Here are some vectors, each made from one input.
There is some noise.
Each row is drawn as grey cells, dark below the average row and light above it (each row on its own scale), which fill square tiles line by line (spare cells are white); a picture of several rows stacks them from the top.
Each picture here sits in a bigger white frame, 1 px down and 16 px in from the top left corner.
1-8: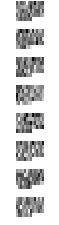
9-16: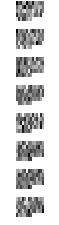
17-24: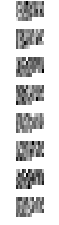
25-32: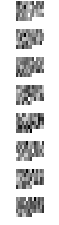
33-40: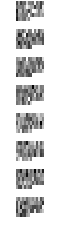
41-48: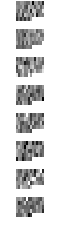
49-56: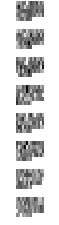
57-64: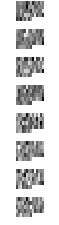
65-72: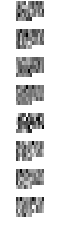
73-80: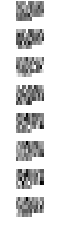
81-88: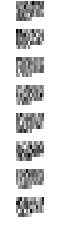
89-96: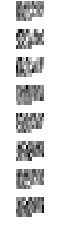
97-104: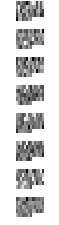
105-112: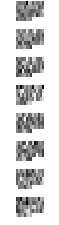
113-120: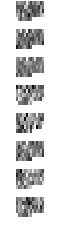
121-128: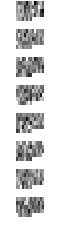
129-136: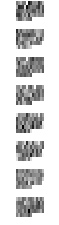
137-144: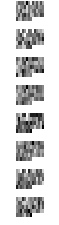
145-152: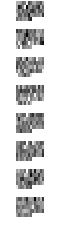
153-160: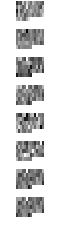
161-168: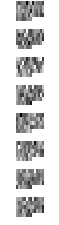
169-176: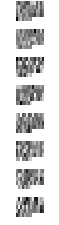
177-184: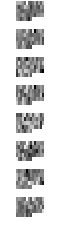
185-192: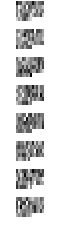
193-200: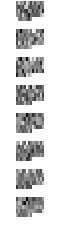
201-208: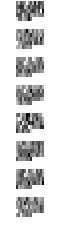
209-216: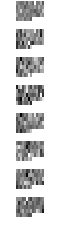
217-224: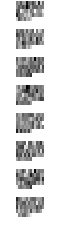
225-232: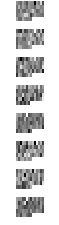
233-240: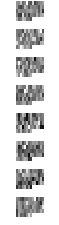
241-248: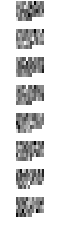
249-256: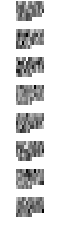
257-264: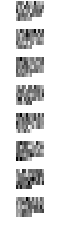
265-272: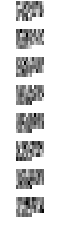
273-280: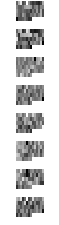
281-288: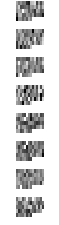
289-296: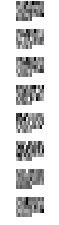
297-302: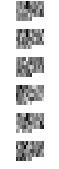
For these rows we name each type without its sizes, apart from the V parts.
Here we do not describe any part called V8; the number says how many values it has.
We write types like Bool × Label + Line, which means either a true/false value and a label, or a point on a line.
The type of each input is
Circle × Label × List(V8).
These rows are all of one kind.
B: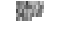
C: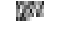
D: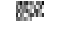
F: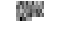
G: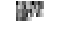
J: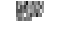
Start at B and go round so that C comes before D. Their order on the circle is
B, F, C, G, D, J.
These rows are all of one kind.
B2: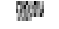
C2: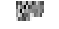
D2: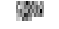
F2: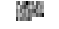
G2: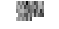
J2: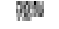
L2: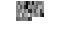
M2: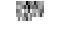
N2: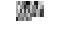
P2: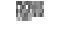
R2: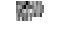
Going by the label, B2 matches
G2, J2, M2 and N2.
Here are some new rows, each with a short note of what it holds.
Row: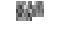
a point on a circle and a label, together with the empty list
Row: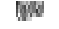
a point on a circle and a label, together with a list of two items
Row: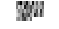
a point on a circle and a label, together with a list of one item
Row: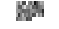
a point on a circle and a label, together with the empty list
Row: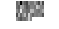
a point on a circle and a label, together with a list of two items
